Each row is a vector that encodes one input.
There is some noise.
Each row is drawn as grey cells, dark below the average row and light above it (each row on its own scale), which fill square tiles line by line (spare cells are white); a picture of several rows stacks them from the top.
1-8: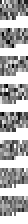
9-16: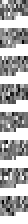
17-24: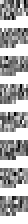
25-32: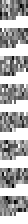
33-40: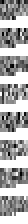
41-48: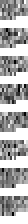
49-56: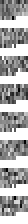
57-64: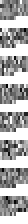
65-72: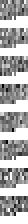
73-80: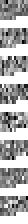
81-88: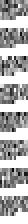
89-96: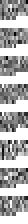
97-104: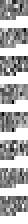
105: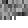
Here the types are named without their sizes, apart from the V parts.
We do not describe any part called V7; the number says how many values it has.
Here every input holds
a point on a line, together with either a point on a line, or a value of V7.
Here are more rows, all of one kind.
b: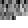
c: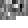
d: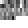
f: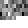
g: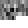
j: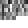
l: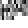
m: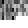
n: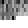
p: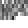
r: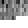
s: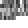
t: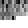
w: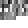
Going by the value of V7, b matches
m, n, r and t.
